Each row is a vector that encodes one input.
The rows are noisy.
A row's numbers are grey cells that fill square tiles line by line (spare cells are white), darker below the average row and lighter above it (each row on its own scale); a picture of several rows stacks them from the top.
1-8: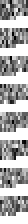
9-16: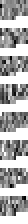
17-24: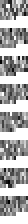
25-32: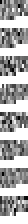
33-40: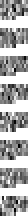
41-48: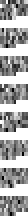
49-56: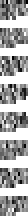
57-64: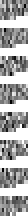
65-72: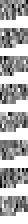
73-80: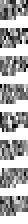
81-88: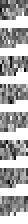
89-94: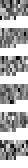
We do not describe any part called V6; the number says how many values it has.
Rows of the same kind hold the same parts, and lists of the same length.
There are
2 kinds of row.
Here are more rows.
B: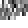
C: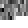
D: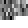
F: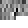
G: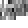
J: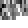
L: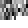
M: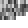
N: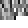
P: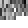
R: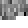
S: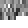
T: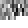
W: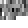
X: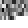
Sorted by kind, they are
B, F, G, J, L, M, N, P, R, S, T, W
C, D, X

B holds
a node of a 7-node tree, a true/false value and a value of V6.
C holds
a true/false value and a value of V6.
